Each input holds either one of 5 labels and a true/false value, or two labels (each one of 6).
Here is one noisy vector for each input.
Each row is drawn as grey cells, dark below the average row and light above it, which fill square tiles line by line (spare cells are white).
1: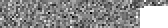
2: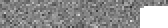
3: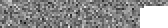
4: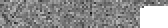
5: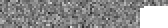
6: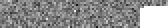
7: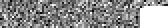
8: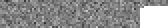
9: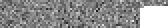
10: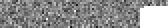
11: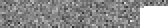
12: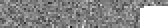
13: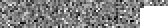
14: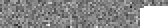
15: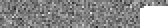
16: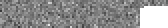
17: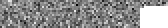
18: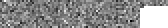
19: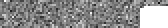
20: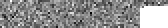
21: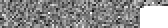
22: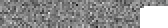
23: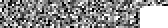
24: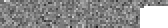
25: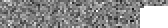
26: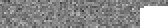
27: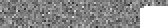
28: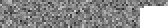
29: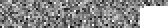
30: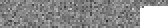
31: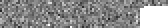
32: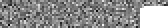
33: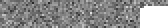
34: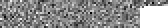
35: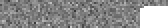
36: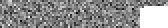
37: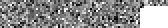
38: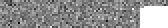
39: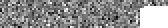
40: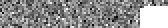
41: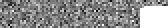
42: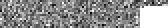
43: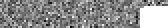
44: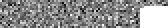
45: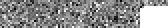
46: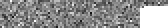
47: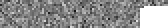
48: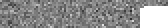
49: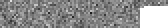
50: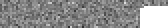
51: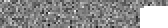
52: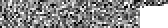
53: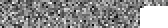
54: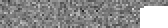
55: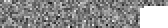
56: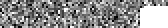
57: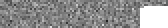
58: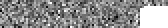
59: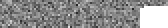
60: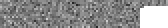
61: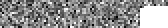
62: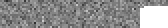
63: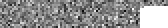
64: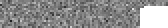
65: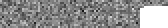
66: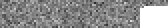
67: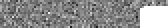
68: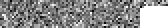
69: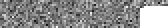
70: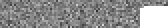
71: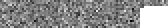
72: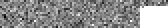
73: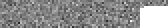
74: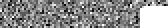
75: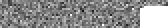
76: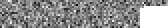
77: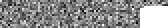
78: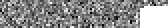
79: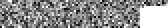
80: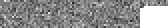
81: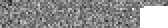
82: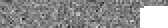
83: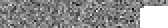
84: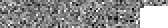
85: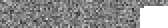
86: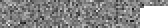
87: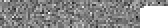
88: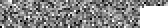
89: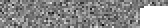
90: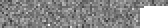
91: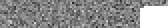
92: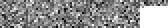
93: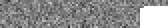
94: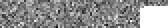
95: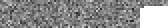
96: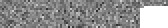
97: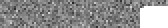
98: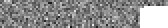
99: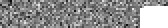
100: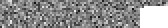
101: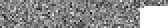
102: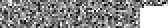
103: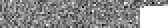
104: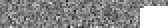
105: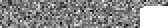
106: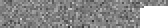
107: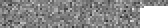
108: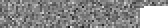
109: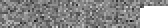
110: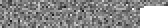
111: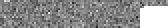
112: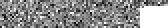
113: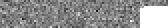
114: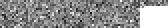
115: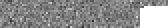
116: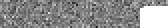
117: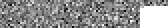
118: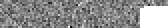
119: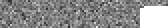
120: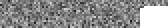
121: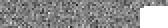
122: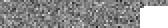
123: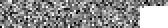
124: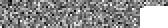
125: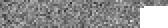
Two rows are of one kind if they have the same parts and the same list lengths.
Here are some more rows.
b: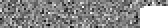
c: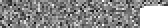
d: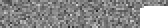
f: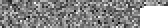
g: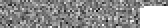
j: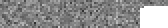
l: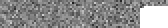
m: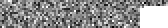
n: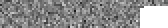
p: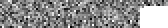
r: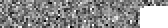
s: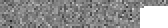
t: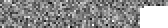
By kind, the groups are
b, l, m, p, r, t
c, d, f, g, j, n, s

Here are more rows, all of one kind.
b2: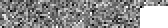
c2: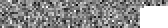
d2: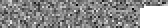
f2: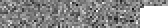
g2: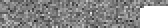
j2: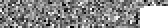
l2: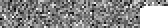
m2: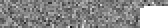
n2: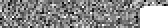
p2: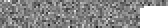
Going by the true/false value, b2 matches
g2, j2 and m2.
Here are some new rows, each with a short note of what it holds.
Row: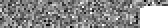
one of 5 labels and a true/false value
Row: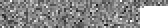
two labels (each one of 6)
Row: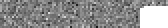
one of 5 labels and a true/false value
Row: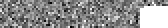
one of 5 labels and a true/false value
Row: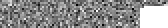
one of 5 labels and a true/false value
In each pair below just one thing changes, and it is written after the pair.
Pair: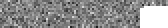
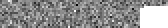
the label
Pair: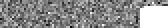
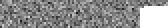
the label
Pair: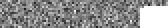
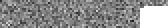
the true/false value
